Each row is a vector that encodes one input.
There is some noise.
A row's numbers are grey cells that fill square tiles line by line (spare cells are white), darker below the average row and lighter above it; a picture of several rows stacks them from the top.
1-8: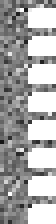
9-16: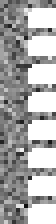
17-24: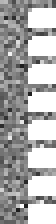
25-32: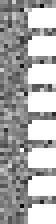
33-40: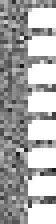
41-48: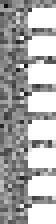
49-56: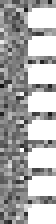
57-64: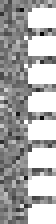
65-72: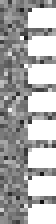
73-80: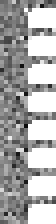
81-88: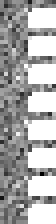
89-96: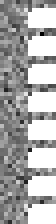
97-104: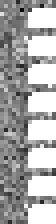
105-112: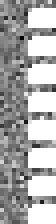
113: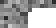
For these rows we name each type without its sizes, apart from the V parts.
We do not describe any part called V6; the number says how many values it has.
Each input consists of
a value of V6, together with a list of points on a line.
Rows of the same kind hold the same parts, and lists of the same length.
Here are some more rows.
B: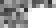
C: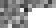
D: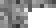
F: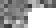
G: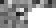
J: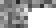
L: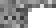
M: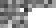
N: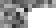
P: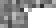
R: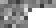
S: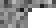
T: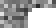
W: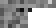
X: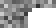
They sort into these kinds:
B, C, G, M, N
D, F, J, P, R, S, W
L, T, X

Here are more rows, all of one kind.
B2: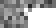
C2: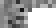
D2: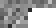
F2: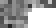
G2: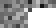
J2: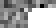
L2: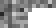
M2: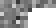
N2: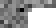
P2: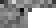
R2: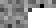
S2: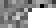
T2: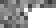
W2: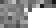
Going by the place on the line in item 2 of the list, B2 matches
C2, F2, L2 and T2.
